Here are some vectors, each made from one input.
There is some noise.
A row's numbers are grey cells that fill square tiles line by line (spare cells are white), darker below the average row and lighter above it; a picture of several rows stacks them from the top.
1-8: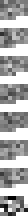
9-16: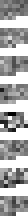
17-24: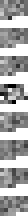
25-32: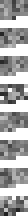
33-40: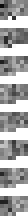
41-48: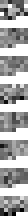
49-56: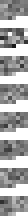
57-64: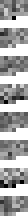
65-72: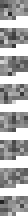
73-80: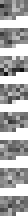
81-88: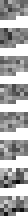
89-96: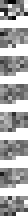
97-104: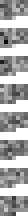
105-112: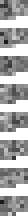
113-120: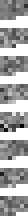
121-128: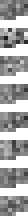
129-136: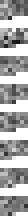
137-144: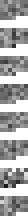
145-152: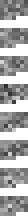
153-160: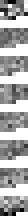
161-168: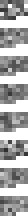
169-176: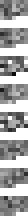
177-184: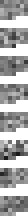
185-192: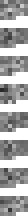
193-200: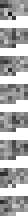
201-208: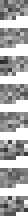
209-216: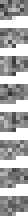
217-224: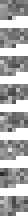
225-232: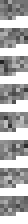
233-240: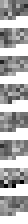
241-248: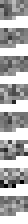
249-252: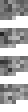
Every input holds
either a point on a 6-point line, or a point on a 7-point line and four true/false values.
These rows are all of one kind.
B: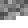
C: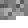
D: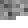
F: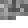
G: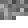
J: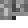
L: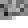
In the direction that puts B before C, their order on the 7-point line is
J, F, B, G, D, L, C.
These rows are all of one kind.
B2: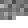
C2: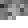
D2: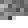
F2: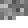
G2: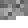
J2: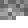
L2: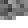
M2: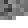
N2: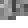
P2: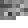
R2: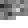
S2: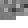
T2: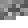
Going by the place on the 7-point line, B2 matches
D2, F2, L2 and M2.
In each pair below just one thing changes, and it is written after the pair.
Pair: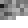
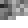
one of the four true/false values
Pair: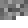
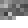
one of the four true/false values
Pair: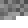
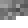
the place on the 7-point line
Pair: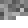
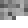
the place on the 7-point line
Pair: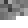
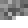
the place on the 7-point line
